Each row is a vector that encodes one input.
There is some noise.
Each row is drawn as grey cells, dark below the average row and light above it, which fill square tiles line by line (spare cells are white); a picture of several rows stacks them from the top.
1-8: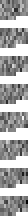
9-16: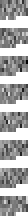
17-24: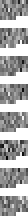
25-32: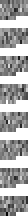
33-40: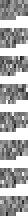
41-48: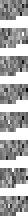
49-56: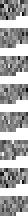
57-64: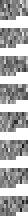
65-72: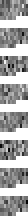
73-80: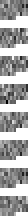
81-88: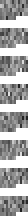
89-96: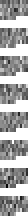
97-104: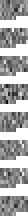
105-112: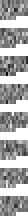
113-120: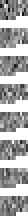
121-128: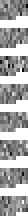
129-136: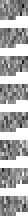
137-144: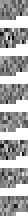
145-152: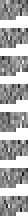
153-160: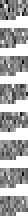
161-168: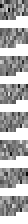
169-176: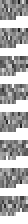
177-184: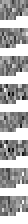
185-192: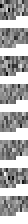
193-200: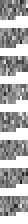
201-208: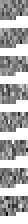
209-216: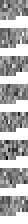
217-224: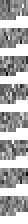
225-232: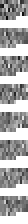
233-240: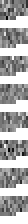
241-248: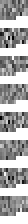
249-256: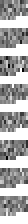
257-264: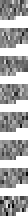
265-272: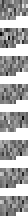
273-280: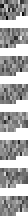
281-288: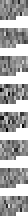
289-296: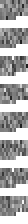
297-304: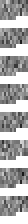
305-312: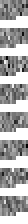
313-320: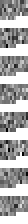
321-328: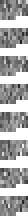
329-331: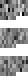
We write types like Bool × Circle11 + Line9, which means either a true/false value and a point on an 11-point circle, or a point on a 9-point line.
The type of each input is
(Circle20 + Unit) × (Tree7 + Unit).
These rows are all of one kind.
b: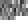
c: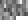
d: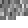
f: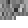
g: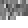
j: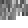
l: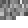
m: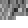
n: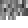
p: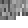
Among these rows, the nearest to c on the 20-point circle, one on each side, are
f and p.
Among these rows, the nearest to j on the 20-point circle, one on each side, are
b and g.
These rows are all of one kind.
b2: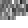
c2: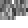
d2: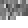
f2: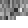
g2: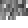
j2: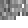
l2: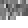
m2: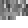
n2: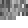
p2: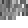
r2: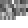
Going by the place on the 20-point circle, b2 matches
d2, l2, m2 and p2.
